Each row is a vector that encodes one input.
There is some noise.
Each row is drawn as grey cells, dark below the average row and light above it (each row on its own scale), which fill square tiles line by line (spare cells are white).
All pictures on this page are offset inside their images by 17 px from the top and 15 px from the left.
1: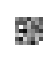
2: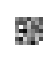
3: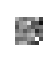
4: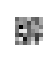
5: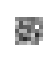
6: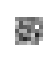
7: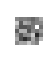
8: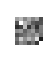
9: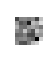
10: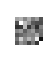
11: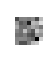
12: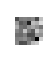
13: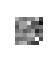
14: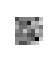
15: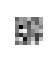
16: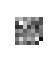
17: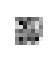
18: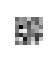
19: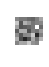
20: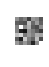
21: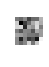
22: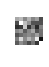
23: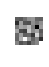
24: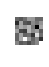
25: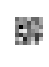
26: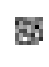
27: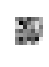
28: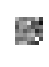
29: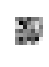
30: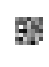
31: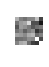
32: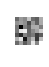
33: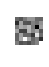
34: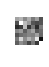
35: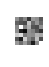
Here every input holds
three true/false values.
